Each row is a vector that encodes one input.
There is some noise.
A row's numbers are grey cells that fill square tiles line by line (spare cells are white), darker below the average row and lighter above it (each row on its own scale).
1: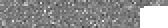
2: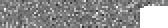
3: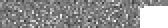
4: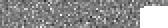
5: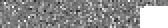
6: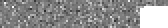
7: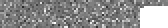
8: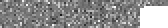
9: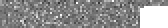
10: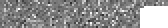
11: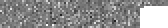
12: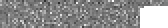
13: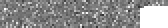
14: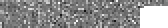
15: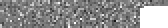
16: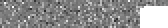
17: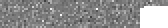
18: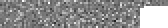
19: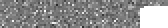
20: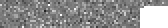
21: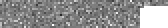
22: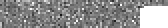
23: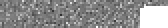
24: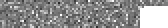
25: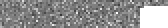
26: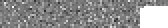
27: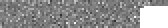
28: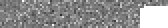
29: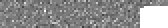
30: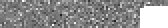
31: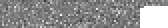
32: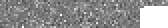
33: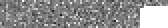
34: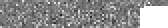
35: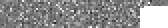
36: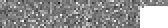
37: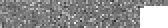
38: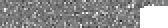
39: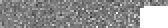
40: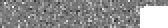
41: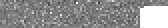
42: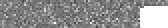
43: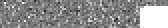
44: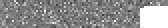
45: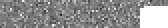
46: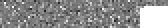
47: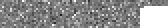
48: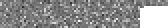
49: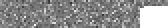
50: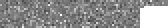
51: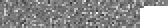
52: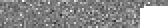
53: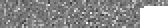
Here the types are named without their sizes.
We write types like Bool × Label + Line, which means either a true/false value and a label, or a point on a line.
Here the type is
Bool × Bool × Bool + Tree + Unit.
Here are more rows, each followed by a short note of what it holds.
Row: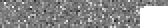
a fixed value
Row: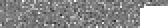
a node of a tree
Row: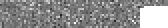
a node of a tree
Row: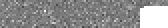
three true/false values
